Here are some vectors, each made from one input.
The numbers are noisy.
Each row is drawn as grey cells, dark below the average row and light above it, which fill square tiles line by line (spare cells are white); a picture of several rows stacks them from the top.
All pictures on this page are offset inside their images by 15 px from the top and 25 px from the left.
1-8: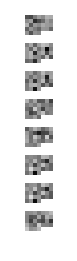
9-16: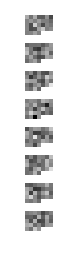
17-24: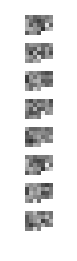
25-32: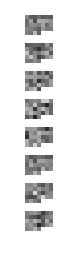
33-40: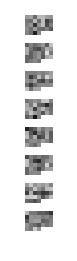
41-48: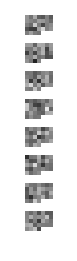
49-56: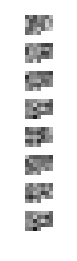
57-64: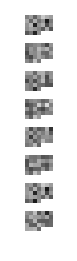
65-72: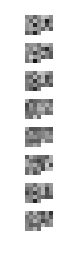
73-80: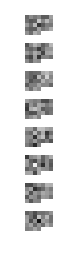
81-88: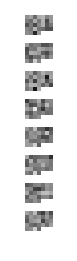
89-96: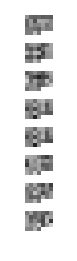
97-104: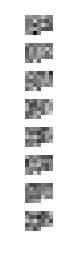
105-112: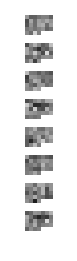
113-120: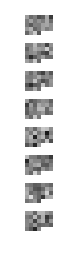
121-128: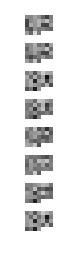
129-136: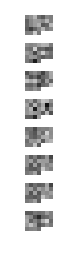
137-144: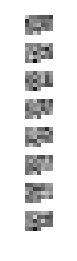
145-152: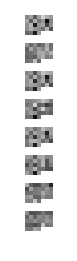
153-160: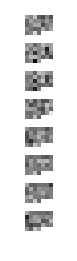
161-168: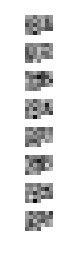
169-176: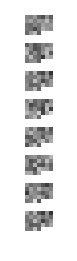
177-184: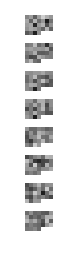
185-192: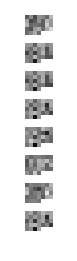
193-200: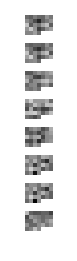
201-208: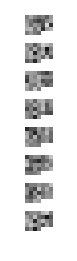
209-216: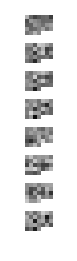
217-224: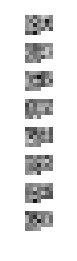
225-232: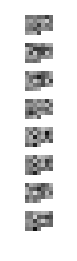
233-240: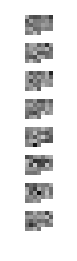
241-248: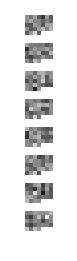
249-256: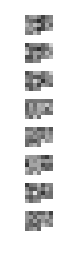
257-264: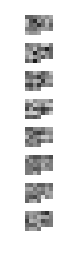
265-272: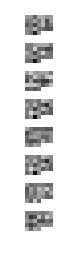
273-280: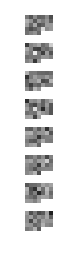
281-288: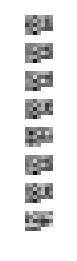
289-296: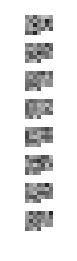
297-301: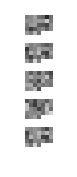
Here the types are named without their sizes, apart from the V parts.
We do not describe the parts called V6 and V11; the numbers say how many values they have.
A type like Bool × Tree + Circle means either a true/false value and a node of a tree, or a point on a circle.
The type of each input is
Bool × Bool × Bool + (Circle + V6) × V11 + Unit.
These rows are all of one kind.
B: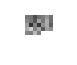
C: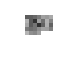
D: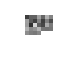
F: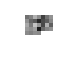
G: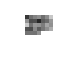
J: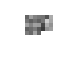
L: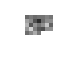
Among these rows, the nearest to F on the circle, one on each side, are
D and G.
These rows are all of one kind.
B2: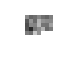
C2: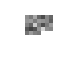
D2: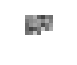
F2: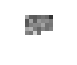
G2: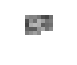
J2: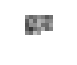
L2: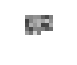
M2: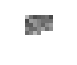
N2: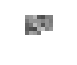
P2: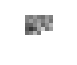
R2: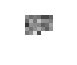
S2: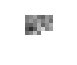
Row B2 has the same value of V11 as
J2, P2 and S2.
